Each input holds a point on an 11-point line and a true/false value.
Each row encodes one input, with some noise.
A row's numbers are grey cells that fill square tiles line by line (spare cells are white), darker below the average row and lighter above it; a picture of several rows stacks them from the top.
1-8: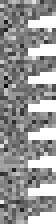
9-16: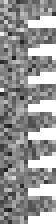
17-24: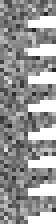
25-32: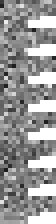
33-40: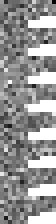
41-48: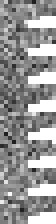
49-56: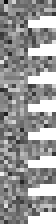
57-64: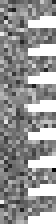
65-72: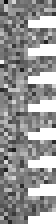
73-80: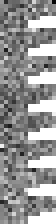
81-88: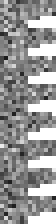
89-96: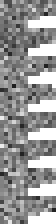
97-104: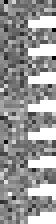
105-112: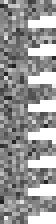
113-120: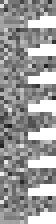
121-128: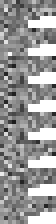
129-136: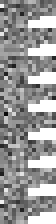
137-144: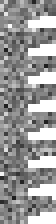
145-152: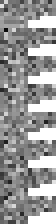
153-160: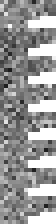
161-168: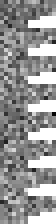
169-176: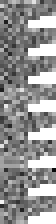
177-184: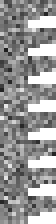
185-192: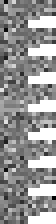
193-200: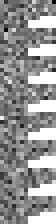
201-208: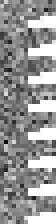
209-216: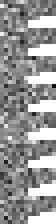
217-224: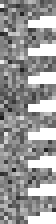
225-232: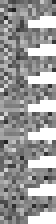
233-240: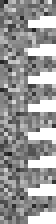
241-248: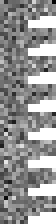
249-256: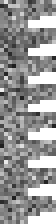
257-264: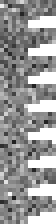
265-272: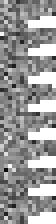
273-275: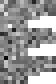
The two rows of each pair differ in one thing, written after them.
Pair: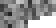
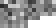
the true/false value
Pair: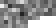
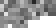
the true/false value
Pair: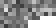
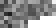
the place on the 11-point line
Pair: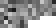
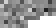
the place on the 11-point line
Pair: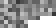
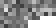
the true/false value
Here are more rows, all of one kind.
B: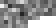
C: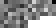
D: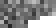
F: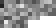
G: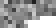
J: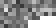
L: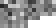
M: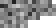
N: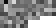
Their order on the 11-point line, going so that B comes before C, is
L, M, D, B, G, C, J, N, F.
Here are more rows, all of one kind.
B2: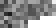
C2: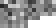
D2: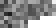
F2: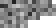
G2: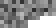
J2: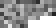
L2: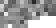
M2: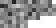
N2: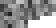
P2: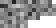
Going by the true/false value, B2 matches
D2 and N2.
